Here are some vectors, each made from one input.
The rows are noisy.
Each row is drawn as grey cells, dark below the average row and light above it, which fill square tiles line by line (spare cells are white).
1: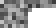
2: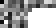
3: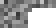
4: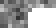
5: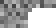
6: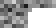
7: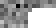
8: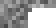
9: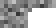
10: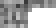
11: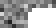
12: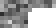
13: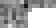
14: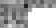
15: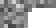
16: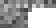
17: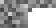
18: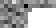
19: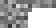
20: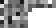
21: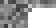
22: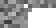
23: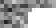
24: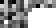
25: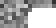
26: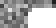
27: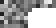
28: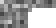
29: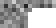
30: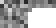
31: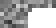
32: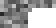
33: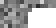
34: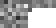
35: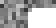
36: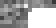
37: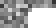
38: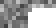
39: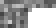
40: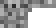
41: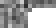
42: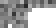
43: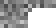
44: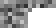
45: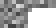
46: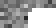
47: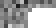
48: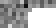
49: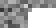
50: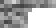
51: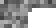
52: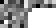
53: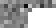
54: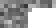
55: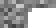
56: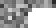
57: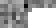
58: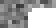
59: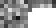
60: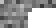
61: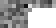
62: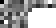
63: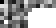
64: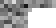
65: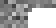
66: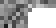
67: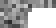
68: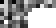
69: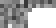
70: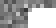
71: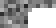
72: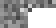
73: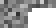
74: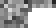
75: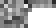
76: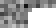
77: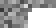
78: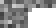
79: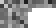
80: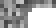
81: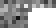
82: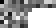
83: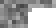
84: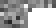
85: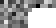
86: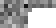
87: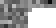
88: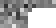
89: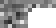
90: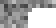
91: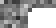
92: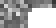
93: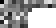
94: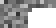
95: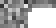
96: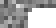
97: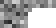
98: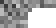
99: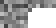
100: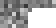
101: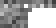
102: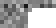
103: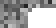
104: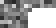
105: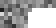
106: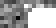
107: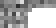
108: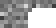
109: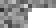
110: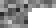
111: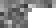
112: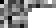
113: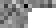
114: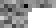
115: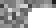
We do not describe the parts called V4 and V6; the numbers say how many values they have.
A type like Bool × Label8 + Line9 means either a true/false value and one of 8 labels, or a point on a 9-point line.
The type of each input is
(Bool × Bool × Bool × Bool × V6 + Line5) × V4.
